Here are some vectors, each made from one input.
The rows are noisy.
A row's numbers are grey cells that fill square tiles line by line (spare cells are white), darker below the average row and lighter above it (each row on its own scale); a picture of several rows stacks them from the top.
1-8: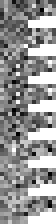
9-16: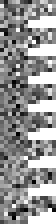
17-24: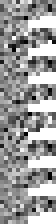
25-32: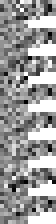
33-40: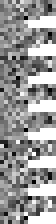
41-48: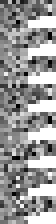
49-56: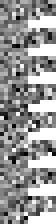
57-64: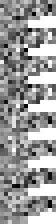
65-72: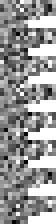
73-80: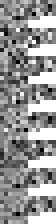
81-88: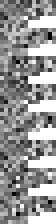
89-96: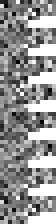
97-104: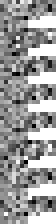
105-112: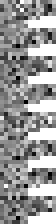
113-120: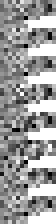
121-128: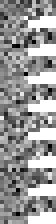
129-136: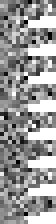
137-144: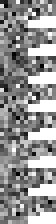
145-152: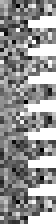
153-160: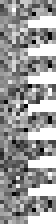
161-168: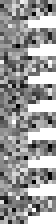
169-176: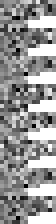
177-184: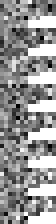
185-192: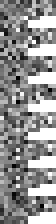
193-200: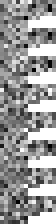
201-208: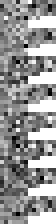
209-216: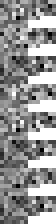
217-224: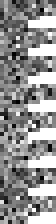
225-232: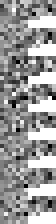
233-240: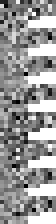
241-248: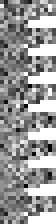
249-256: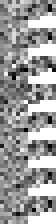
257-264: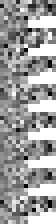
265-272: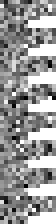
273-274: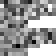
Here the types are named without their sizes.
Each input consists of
either a fixed value, or a node of a tree, or three true/false values.
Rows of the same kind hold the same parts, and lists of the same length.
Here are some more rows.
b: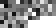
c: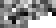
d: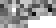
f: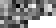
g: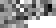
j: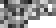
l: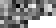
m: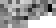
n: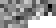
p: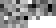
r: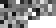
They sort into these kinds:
b, f, j, l, r
c
d, g, m, n, p

